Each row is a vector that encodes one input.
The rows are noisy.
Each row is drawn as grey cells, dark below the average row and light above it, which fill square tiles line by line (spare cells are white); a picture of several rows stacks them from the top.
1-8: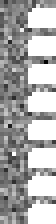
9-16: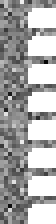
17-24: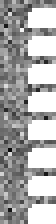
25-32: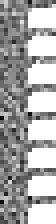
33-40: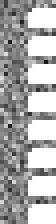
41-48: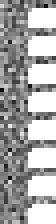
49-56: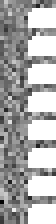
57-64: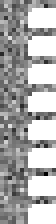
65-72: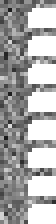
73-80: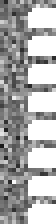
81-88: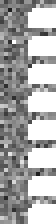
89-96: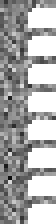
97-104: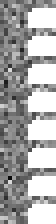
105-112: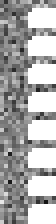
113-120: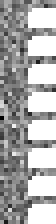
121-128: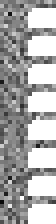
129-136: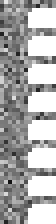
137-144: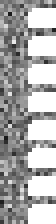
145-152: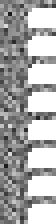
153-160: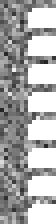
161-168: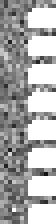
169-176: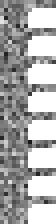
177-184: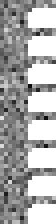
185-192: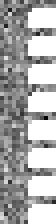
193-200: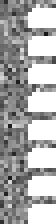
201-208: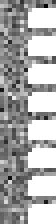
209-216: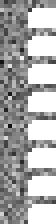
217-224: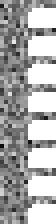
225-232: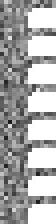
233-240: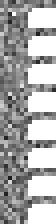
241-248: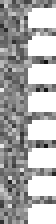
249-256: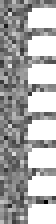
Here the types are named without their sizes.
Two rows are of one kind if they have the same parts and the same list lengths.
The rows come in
2 kinds.
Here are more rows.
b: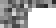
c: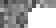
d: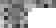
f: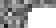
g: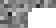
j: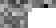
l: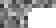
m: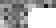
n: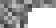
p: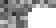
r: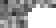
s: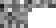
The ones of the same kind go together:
b, d, g, j, l, m, s
c, f, n, p, r

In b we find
a point on a line and three true/false values.
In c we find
a point on a line.
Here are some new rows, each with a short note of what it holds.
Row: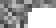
a point on a line
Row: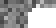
a point on a line
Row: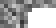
a point on a line
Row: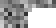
a point on a line and three true/false values
